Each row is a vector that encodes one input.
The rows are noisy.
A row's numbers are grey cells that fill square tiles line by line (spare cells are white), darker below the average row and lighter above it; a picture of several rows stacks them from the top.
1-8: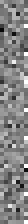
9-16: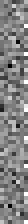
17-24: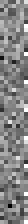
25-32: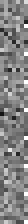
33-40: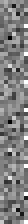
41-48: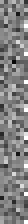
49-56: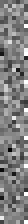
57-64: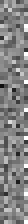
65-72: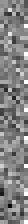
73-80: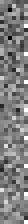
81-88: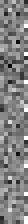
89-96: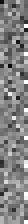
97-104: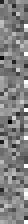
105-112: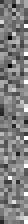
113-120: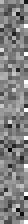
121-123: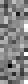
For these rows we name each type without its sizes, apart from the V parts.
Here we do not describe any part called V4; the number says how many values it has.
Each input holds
a value of V4, together with a list of points on a line.
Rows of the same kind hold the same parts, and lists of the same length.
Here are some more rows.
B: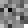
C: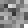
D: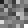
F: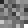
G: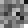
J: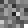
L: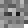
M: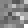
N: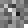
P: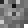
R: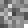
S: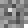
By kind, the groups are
B, G
C, R
D, F, J, L, M, S
N, P

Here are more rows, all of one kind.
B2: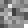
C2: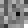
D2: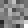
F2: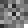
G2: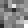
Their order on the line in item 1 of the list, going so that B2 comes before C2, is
D2, B2, F2, C2, G2.
